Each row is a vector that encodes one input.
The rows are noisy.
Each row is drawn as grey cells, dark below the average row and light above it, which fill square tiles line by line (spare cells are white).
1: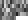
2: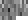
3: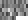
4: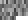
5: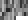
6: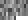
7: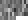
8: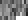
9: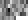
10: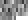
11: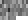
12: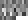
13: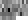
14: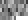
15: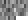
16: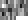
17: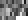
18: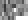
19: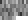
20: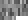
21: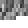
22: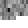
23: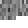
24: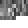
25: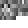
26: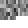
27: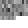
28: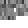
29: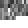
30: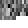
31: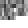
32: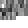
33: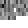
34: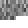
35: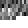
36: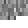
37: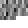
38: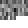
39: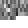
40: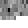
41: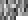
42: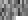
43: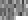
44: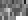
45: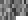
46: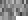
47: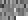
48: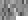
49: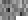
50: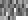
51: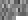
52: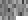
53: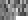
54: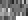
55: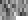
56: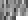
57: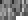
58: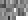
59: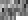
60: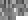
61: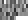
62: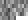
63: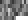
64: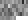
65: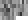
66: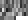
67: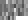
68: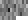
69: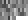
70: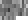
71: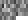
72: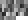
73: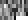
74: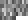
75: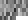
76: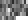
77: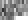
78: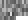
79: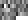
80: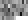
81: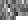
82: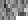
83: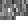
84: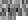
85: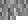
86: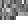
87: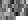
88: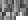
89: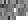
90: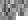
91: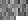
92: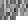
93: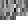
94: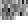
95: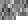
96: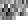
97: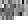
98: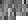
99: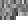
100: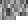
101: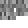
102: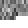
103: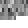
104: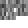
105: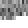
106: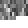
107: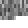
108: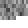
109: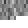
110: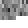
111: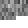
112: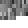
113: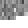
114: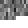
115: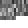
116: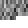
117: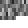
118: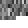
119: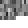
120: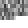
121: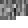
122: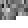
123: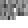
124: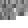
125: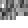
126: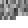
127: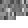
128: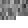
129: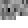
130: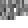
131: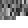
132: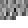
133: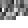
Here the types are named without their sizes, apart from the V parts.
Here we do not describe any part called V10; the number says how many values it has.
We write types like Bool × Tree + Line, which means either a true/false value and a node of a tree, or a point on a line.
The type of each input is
Bool × V10 + Tree + Unit.
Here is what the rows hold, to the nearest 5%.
About 5% of them hold a fixed value. About 50% of them hold a node of a tree. The rest hold a true/false value and a value of V10.
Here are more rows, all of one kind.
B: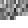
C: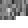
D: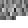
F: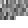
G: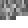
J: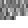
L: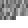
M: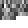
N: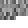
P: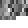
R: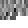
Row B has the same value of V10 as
C, D and G.
